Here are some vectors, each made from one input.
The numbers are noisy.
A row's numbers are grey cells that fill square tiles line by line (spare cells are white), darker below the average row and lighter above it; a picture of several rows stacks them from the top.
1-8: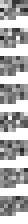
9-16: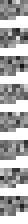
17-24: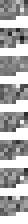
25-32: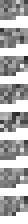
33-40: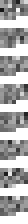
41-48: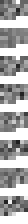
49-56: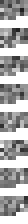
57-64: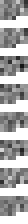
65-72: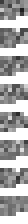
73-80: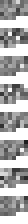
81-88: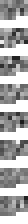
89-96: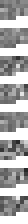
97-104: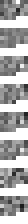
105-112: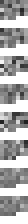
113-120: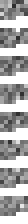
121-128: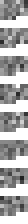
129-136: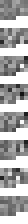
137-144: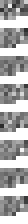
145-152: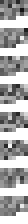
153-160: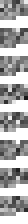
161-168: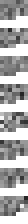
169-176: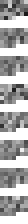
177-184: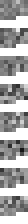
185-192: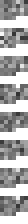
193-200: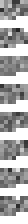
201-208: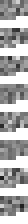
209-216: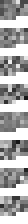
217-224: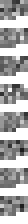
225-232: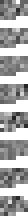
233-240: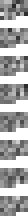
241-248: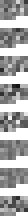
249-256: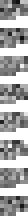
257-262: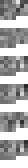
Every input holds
either a point on a 4-point line and a point on a 5-point line, or a node of a 19-node tree.
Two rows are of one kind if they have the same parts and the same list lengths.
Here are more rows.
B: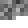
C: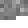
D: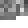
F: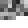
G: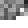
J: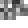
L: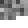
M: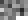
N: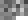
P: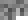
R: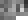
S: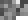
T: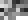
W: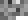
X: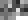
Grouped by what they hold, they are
B, C, D, G, L, M, N, P, R, S, W
F, J, T, X

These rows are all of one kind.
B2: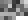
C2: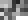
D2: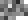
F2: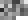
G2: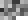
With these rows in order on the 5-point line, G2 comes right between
C2 and F2.
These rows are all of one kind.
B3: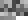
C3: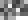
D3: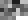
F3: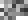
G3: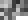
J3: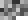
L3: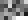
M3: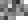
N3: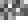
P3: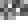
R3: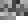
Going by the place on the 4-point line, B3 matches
J3 and R3.
